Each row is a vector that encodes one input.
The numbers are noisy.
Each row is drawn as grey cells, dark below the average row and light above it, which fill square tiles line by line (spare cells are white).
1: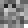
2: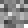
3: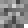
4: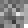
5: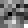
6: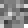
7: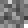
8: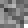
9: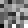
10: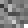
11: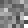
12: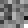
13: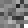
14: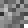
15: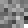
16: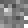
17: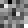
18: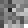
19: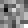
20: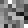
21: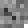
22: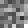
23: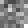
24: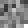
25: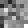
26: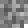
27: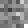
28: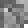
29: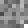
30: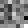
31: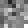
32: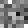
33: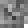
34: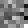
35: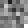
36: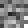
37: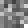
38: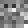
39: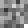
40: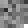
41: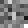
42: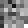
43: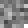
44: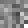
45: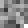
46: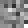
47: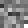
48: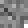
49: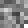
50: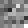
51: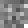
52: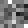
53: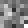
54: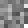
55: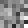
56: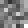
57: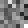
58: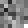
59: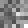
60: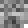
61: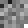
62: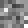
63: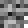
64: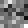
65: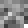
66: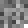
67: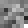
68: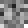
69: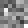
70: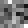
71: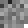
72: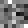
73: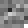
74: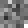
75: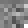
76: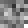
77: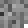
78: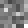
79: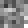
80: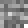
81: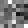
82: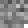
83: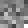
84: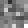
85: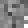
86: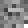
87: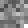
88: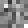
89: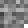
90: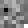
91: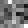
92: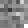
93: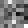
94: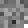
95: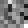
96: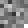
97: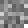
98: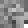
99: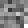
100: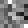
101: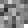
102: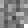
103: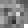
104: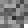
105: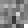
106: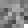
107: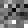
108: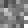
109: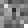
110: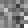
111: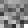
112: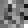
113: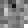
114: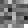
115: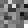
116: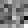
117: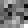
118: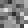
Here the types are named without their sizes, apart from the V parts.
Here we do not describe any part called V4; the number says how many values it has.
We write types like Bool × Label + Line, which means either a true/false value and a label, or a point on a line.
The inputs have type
(Bool × Bool × Bool × Bool + Unit) × Tree × V4.
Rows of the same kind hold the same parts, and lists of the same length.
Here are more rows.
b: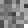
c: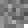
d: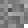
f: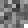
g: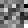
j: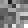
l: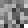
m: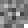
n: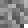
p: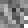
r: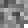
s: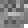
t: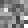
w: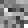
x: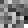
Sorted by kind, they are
b, c, d, j, l, m, n, p, r, s, t, w
f, g, x

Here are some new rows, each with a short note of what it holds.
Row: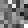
a node of a tree and a value of V4
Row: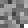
a node of a tree, four true/false values and a value of V4
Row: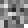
a node of a tree, four true/false values and a value of V4
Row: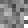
a node of a tree, four true/false values and a value of V4
